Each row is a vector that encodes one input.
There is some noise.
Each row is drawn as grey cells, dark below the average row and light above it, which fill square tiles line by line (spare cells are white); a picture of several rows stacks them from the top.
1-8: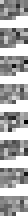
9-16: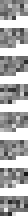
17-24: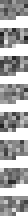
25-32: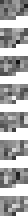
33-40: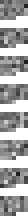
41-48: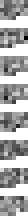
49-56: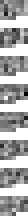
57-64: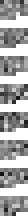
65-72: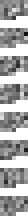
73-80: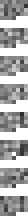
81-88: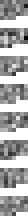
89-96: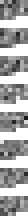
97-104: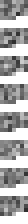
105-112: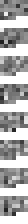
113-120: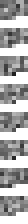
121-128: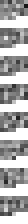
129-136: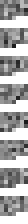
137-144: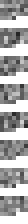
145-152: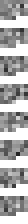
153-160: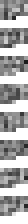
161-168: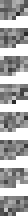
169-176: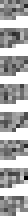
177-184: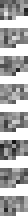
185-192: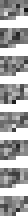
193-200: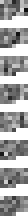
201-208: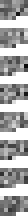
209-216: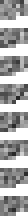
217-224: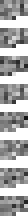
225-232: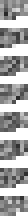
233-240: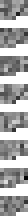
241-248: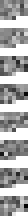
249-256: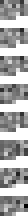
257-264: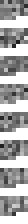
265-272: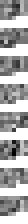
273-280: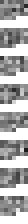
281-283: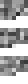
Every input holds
either two labels (each one of 9), or three true/false values.
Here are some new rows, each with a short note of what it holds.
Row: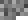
three true/false values
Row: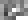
three true/false values
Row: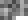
two labels (each one of 9)
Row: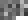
two labels (each one of 9)
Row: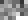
three true/false values
